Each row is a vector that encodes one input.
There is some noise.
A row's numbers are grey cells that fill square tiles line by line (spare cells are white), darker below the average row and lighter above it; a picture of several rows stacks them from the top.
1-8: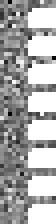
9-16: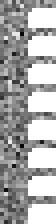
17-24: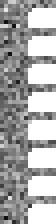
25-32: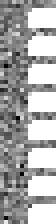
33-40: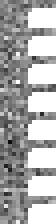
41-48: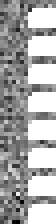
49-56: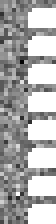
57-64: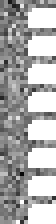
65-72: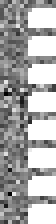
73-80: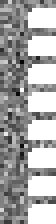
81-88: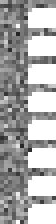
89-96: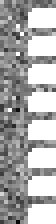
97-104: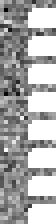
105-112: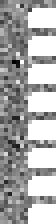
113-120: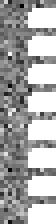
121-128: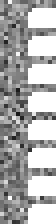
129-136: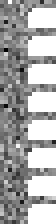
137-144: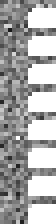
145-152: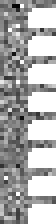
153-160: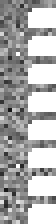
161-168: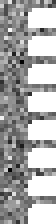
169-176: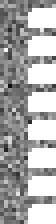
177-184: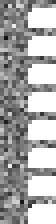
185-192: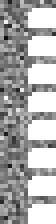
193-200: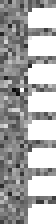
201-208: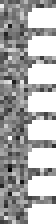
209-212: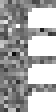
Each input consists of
a point on a 5-point circle, a point on a 10-point line and a true/false value.
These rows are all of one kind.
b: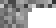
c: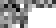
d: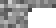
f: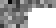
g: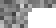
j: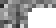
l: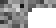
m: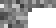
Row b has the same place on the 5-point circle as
f and m.
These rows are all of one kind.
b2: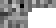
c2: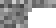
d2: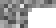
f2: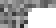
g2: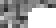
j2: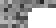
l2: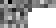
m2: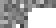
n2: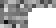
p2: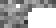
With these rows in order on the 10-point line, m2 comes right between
j2 and p2.
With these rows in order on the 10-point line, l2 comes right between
g2 and n2.
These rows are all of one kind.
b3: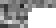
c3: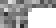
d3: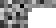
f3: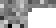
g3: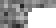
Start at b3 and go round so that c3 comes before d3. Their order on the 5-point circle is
b3, c3, f3, g3, d3.
